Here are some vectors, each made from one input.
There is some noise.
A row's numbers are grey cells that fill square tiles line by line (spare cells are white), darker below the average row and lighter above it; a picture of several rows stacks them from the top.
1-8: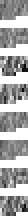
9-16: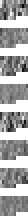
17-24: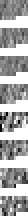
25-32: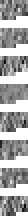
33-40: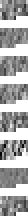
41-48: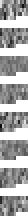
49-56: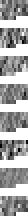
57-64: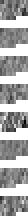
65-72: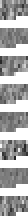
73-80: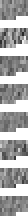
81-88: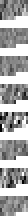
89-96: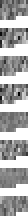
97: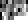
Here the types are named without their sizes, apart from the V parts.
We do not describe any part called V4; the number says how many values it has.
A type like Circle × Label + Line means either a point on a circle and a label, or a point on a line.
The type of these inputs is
(Bool × Bool × Bool + Unit) × Circle × V4.
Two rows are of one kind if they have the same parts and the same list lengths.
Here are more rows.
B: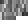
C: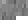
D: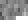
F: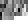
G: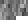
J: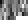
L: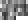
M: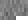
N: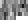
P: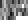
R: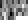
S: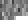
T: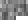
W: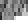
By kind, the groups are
B, C, D, F, G, J, N, P, S, T, W
L, M, R

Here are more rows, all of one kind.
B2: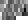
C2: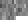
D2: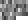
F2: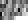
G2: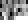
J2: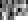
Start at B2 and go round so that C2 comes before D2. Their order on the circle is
B2, C2, J2, D2, G2, F2.
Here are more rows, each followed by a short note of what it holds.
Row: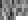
a point on a circle and a value of V4
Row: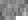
a point on a circle, three true/false values and a value of V4
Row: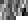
a point on a circle and a value of V4
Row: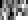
a point on a circle and a value of V4
